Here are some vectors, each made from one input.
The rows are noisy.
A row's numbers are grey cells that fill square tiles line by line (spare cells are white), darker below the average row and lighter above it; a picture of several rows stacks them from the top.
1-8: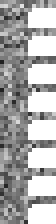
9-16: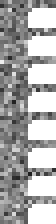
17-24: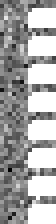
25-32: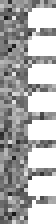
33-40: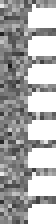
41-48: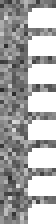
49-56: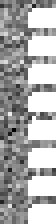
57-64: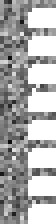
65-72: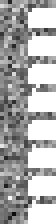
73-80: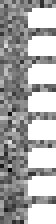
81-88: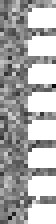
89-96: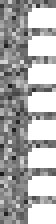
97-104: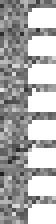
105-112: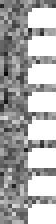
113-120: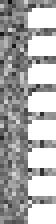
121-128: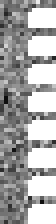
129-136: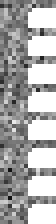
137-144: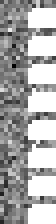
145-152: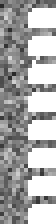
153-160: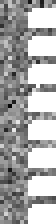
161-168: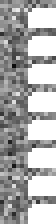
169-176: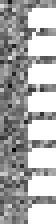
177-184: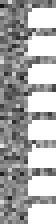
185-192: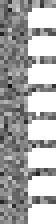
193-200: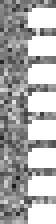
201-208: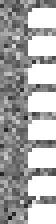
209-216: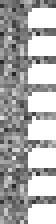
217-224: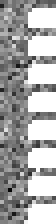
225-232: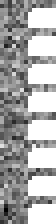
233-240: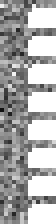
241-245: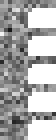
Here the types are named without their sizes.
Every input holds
a node of a tree, together with a list of points on a line.
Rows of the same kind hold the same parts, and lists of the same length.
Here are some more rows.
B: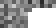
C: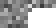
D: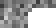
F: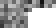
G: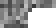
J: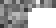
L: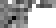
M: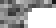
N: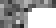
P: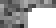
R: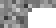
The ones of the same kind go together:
B, C, D, F, J, R
G, M, N, P
L

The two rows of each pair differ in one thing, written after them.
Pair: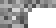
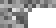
the place on the line in item 1 of the list
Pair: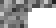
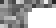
the place on the line in item 1 of the list
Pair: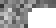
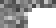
the node of the tree
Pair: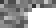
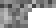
the node of the tree
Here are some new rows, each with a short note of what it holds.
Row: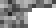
a node of a tree, together with a list of two items
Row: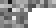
a node of a tree, together with a list of two items
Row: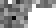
a node of a tree, together with the empty list
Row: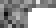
a node of a tree, together with a list of two items
